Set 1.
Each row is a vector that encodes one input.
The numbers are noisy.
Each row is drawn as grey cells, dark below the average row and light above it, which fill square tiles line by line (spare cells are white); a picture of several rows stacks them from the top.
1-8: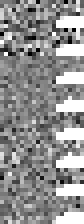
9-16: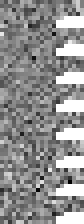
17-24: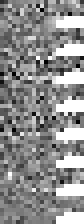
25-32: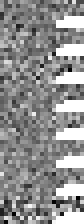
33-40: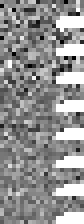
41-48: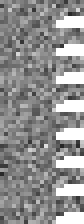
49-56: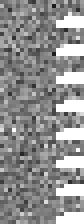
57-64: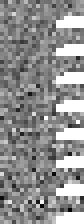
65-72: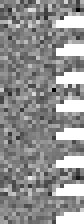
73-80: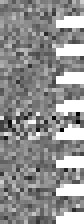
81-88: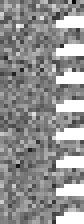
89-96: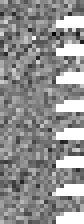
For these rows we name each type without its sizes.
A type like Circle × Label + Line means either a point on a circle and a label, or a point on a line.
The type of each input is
Bool × Bool × Bool × Bool + Circle.
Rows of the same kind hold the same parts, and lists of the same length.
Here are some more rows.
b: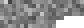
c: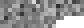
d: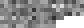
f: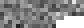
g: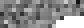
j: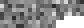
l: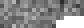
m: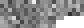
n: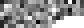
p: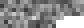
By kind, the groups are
b, c, d, f, g, j, l, m, p
n

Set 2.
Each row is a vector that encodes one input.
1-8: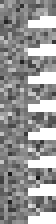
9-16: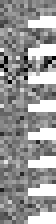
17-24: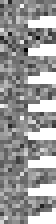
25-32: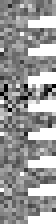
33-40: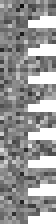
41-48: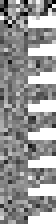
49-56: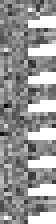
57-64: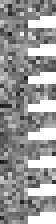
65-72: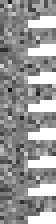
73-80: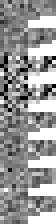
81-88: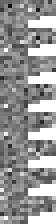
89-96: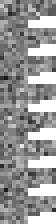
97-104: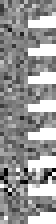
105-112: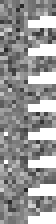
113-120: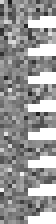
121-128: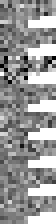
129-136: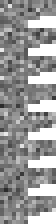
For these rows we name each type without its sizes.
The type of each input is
List(Line).
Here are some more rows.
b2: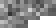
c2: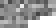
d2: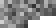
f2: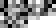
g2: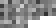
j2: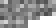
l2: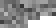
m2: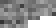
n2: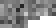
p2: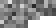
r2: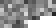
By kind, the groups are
b2, c2, d2, g2, j2, p2
f2
l2, m2, n2, r2

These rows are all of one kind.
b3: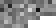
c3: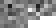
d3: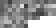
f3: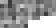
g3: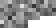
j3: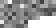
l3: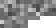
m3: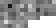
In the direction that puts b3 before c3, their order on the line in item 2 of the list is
d3, b3, c3, f3, m3, j3, g3, l3.
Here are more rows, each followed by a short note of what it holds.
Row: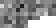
a list of one item
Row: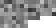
a list of one item
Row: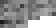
a list of one item
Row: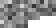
a list of two items
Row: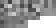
a list of one item
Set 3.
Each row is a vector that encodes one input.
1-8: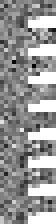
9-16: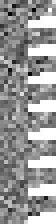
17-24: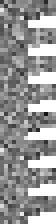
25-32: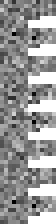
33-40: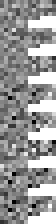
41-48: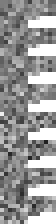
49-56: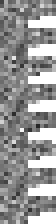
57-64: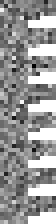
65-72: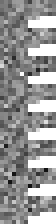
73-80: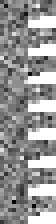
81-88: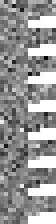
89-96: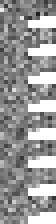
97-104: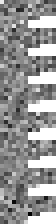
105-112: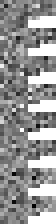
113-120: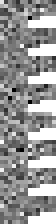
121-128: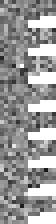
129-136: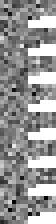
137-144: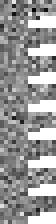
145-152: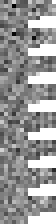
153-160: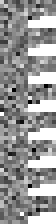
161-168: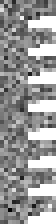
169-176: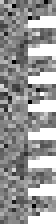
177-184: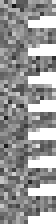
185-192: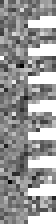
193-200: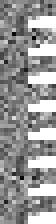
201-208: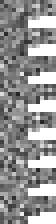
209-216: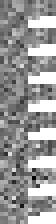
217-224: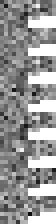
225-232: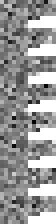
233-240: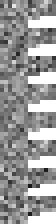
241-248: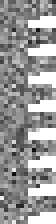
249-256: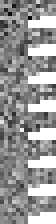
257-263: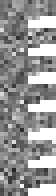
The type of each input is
Line6 + Line7.
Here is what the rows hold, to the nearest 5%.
About 35% of them hold a point on a 6-point line. The rest hold a point on a 7-point line.
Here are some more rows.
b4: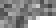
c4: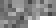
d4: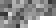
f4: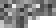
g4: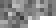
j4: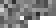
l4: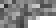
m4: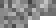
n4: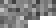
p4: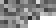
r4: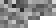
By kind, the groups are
b4, c4, d4, f4, g4, j4, l4, m4, n4
p4, r4

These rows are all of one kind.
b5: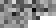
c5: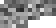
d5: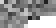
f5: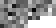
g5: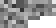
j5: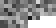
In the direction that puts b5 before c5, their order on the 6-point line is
g5, b5, f5, d5, j5, c5.
